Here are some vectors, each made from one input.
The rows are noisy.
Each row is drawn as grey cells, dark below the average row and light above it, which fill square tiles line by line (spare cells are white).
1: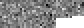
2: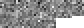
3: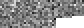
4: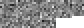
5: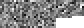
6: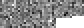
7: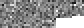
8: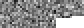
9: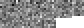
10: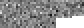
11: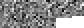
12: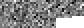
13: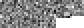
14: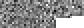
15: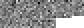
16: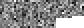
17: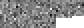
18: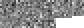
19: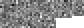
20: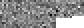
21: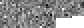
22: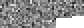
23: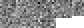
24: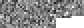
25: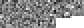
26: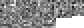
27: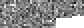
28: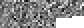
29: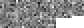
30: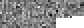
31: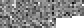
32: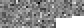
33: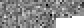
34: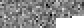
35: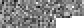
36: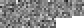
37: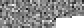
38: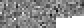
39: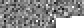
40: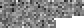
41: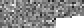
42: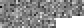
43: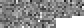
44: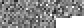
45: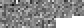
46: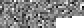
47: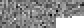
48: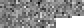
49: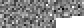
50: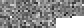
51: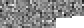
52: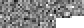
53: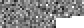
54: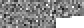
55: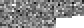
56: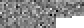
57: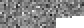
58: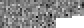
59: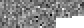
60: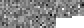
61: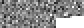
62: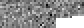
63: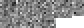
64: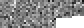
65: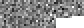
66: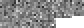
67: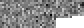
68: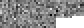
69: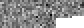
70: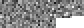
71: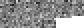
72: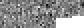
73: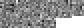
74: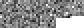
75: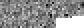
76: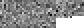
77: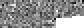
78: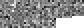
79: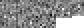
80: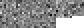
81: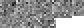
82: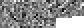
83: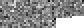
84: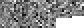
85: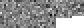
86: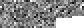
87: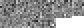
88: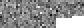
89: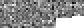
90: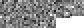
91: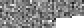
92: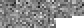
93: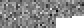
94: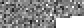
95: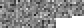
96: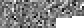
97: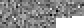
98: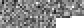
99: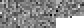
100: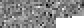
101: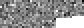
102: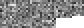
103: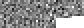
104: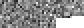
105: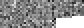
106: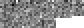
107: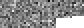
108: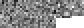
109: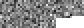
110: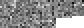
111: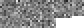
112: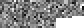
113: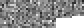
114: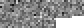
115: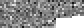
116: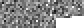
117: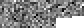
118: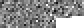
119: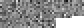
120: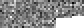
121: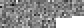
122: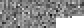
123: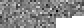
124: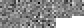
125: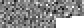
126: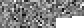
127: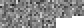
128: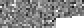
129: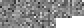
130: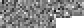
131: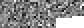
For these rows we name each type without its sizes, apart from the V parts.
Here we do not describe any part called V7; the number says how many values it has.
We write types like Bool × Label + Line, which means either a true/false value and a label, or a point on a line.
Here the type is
Bool × Bool × Bool × Line × (Line + V7).
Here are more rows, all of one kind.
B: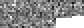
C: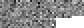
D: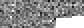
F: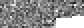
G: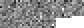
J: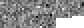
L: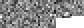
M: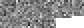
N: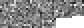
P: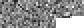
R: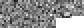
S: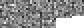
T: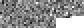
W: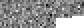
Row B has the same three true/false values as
F, N and T.
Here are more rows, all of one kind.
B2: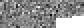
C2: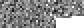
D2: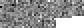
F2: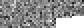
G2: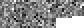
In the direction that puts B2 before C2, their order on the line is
G2, F2, B2, D2, C2.
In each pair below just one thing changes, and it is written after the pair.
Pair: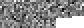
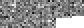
the place on the line
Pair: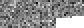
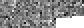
the value of V7
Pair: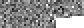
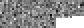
the place on the line
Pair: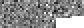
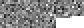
one of the three true/false values
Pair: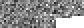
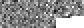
the value of V7
